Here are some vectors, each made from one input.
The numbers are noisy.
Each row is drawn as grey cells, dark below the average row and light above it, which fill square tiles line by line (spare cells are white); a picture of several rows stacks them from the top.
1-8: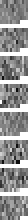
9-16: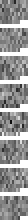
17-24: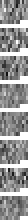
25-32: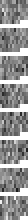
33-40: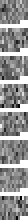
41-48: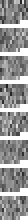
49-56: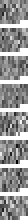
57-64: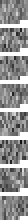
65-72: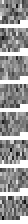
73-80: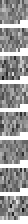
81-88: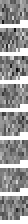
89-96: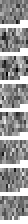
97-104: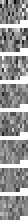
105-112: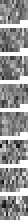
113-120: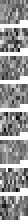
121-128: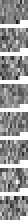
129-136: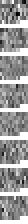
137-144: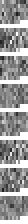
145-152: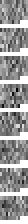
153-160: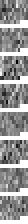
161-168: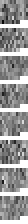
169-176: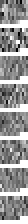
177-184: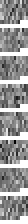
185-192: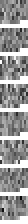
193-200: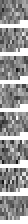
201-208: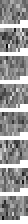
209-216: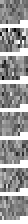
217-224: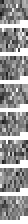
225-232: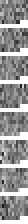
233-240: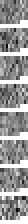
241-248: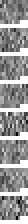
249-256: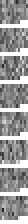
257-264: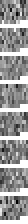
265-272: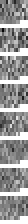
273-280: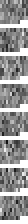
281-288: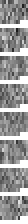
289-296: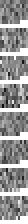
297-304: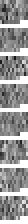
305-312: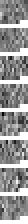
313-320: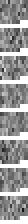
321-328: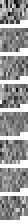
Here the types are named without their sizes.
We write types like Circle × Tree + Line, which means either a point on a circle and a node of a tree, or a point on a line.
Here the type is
(Circle + Unit) × Line.
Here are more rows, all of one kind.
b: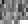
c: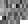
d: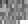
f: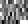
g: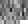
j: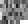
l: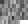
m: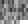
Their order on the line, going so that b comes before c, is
l, d, g, m, b, j, c, f.
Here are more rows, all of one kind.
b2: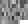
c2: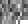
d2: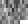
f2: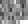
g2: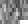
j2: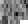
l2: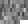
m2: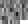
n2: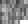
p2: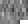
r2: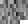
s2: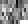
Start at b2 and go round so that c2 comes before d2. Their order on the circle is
b2, g2, j2, f2, m2, c2, n2, d2, l2, p2, r2, s2.
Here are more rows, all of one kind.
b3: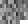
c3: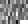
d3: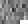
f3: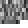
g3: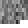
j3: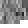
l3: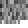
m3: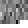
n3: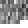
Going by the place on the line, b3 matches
d3 and j3.
